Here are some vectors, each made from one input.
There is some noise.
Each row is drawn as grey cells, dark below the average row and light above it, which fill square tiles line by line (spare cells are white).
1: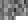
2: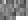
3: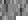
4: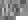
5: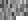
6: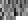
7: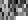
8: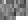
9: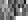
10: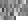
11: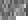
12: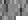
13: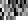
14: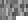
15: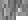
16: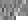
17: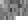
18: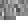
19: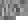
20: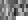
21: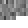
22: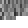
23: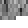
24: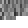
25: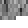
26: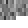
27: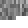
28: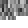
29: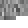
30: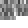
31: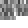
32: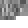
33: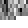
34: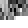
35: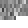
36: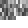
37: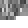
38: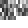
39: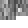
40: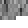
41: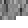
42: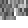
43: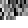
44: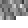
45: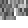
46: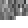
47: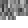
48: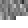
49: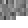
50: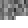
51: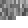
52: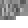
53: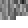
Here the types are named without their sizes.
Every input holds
a label.
